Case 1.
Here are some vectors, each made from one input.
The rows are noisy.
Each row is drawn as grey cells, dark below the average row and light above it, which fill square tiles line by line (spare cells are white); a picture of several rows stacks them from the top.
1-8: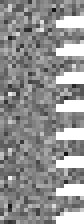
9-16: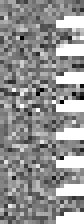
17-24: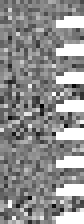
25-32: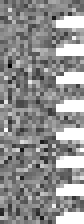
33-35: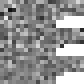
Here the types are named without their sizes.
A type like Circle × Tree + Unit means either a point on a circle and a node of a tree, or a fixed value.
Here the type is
Label + Line × Line.
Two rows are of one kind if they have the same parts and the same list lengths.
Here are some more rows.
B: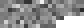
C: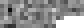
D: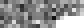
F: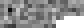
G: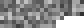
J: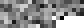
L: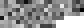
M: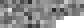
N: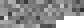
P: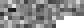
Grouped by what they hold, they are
B, C, F, J, L, N, P
D, G, M

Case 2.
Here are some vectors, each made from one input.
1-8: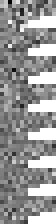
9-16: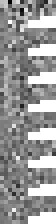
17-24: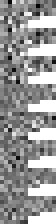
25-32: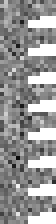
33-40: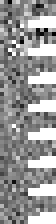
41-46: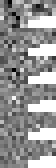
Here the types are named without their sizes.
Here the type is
Bool × Line.
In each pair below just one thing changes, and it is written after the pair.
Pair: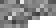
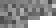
the place on the line
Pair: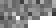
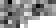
the true/false value
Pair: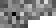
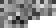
the place on the line
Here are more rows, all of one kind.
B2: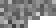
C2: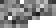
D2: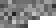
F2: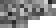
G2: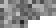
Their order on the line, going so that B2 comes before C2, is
D2, B2, F2, C2, G2.
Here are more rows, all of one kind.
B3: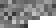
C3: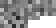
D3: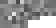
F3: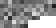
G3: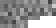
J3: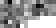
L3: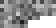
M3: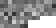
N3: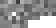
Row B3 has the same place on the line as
F3 and M3.
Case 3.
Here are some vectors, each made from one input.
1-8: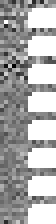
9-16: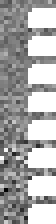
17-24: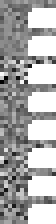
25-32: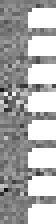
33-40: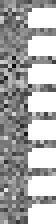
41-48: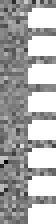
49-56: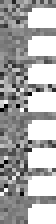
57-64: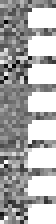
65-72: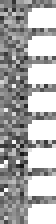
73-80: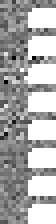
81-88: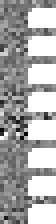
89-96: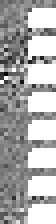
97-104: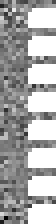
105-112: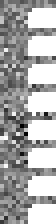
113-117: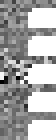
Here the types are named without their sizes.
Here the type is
(Circle + Unit) × Label.
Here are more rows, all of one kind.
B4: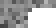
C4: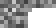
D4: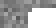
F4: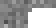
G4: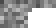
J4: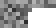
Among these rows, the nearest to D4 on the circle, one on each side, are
C4 and J4.
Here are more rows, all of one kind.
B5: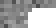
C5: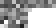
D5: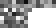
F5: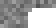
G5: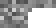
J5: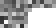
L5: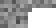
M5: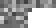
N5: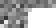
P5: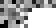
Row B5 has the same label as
F5 and N5.
